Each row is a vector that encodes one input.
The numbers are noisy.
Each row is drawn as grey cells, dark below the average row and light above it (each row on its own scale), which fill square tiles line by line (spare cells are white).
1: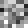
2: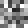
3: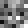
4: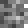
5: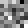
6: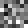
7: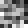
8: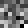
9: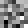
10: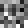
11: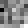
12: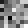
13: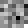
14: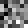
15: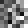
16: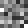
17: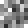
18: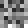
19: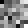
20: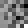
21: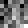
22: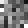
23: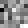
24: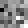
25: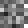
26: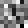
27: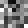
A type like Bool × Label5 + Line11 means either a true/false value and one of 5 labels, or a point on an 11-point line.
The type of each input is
Bool × Bool × Bool.
